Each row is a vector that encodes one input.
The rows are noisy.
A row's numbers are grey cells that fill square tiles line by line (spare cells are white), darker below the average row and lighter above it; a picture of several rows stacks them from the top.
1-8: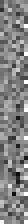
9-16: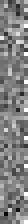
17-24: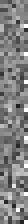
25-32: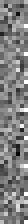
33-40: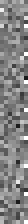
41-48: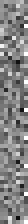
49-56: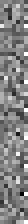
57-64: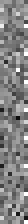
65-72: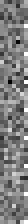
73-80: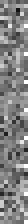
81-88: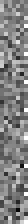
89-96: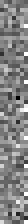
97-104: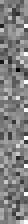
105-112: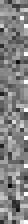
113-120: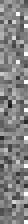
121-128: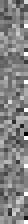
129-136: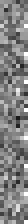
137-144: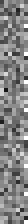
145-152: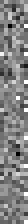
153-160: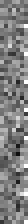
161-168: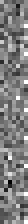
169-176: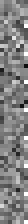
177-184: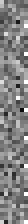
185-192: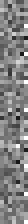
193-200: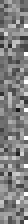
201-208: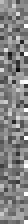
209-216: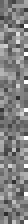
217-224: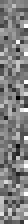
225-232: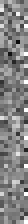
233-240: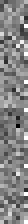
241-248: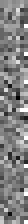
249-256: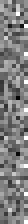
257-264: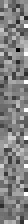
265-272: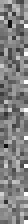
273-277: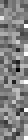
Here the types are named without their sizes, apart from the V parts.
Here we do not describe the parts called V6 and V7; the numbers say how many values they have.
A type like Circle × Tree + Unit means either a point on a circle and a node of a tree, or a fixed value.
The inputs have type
Bool × Line × (Line + V6) × V7.
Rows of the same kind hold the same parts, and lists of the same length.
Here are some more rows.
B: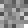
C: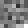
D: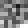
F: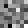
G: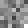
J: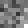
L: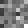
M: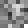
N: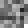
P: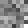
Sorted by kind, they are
B, C, D, F, G, J, P
L, M, N

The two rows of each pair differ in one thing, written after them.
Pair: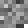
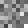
the value of V7
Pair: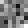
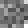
the true/false value
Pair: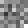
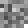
the true/false value
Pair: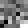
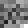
the true/false value
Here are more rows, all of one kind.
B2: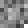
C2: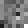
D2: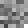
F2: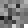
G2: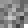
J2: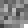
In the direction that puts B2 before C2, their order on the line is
D2, G2, J2, B2, C2, F2.
